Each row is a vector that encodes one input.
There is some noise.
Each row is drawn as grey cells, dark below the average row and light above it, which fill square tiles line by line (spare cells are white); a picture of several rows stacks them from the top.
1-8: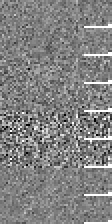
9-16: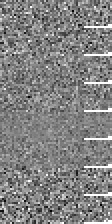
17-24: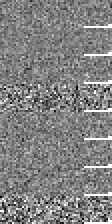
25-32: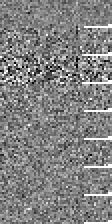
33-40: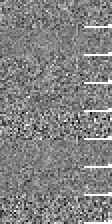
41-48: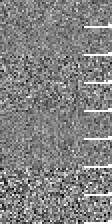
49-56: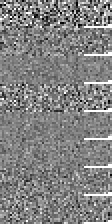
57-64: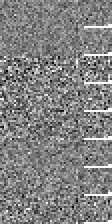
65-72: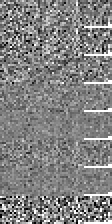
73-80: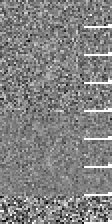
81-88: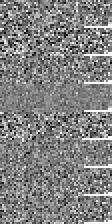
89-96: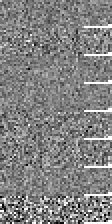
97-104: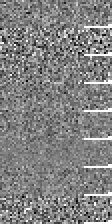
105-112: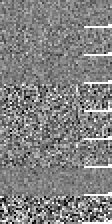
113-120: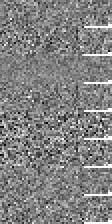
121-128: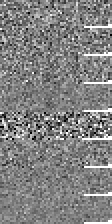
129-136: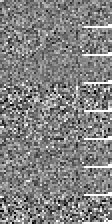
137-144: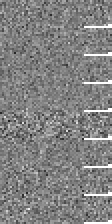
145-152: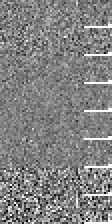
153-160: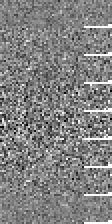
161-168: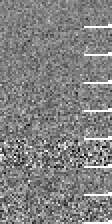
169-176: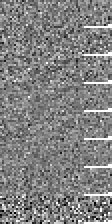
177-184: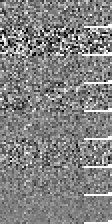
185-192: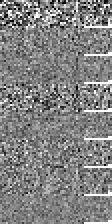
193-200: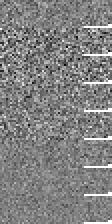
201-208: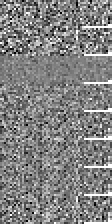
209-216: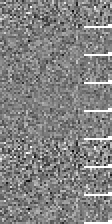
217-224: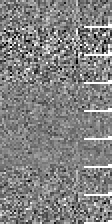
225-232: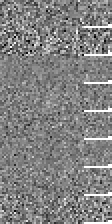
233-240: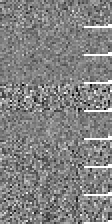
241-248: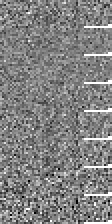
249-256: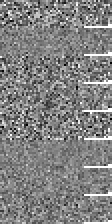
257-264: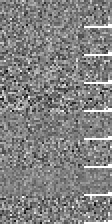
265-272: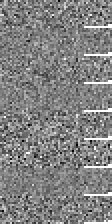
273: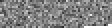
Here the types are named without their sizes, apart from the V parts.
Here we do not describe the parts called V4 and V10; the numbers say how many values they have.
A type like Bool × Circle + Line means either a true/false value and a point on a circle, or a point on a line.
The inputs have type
Bool × (Circle × (Line + V4) + V10).
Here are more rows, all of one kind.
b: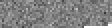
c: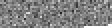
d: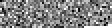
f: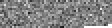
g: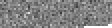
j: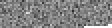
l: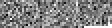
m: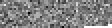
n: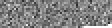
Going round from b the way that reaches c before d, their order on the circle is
b, j, c, l, n, g, m, f, d.
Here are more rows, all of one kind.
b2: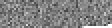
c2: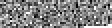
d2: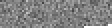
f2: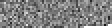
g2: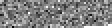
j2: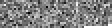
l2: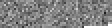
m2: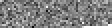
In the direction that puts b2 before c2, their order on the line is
g2, l2, f2, b2, d2, m2, j2, c2.
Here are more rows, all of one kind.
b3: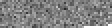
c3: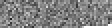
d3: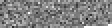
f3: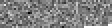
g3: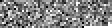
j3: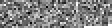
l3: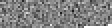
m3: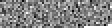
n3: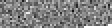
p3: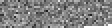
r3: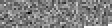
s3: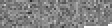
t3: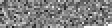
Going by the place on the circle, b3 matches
g3, l3, m3 and p3.
